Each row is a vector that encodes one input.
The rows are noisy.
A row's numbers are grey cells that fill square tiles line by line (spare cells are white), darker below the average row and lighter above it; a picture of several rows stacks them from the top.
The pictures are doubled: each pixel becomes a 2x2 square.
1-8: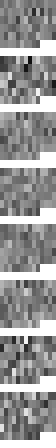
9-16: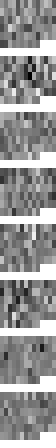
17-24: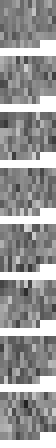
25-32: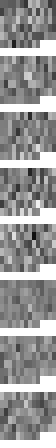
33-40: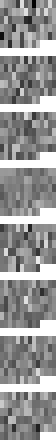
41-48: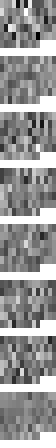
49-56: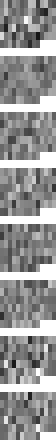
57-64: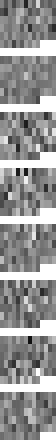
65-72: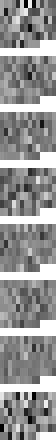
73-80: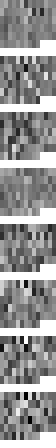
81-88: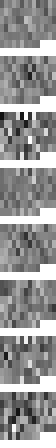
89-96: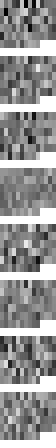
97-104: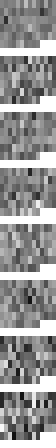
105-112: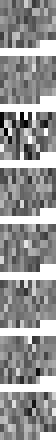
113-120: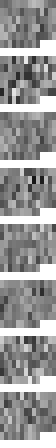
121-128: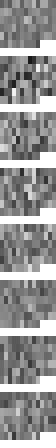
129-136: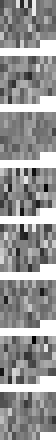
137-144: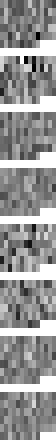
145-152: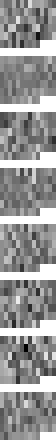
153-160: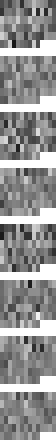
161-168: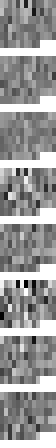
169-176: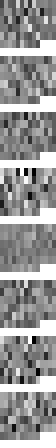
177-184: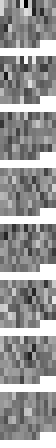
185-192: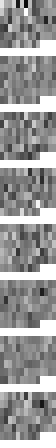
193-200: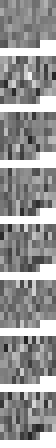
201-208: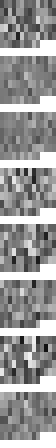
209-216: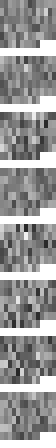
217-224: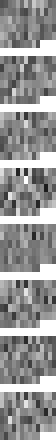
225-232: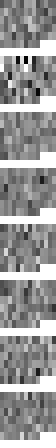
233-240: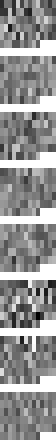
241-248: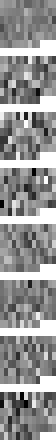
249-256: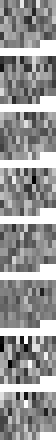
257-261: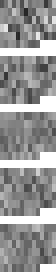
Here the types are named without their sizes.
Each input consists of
either a point on a circle, or a label, or a point on a line.
